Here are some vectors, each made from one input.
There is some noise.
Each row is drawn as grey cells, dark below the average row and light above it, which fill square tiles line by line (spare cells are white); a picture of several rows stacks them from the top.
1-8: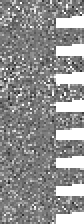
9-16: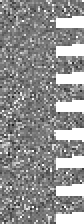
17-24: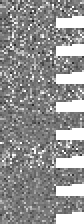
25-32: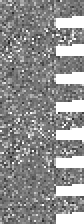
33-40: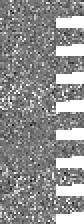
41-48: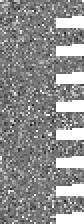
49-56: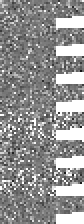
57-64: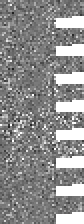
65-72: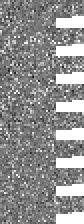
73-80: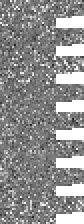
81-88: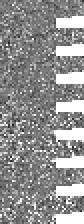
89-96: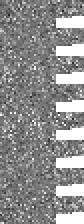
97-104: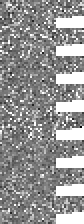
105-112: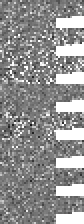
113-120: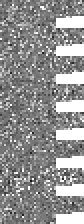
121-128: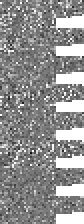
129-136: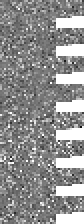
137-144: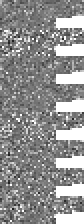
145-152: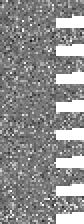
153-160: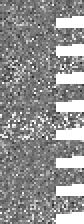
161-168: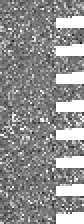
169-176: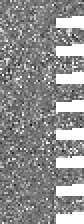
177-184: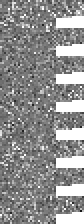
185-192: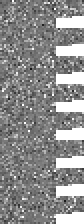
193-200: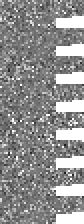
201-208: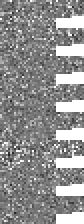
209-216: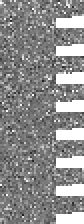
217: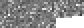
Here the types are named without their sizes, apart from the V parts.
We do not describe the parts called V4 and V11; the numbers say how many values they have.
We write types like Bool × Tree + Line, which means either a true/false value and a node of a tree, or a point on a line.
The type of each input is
(Bool × Bool × Bool + V11) × (Line + V4).
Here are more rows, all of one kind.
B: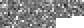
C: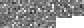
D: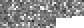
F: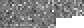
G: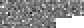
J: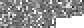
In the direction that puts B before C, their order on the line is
B, C, D, F, G, J.
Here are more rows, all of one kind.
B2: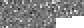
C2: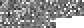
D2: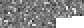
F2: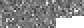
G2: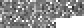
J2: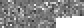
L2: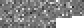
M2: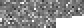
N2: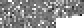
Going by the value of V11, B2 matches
C2, F2 and G2.
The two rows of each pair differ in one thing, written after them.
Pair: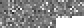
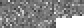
the place on the line
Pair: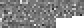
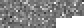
the place on the line
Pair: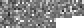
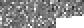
the place on the line
